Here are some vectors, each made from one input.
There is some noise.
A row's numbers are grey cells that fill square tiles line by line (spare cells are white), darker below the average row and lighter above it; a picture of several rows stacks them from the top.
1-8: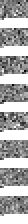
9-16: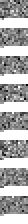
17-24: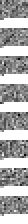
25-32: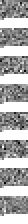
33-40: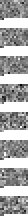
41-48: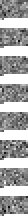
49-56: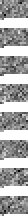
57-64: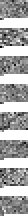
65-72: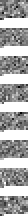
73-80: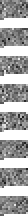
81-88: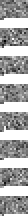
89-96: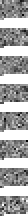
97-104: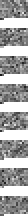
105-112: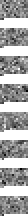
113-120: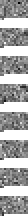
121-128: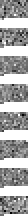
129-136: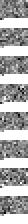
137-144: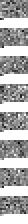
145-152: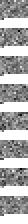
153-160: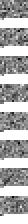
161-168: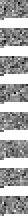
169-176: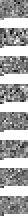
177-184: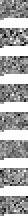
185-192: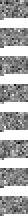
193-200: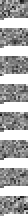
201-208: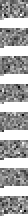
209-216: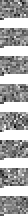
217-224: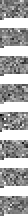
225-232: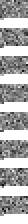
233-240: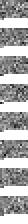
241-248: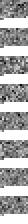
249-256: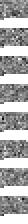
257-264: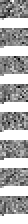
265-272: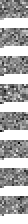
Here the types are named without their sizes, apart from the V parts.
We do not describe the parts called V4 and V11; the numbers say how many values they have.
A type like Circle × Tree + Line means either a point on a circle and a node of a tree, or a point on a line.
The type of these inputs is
(Bool × Bool × Bool × Bool × V11 + List(Line)) × Tree + Label × V4.
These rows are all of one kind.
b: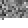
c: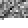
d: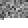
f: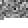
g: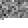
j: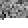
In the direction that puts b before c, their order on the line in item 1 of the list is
f, d, g, b, j, c.
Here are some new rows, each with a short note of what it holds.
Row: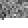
a node of a tree, together with a list of two items
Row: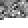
a label and a value of V4
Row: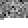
a node of a tree, together with a list of two items
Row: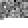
a node of a tree, together with a list of two items
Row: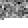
a node of a tree, together with the empty list
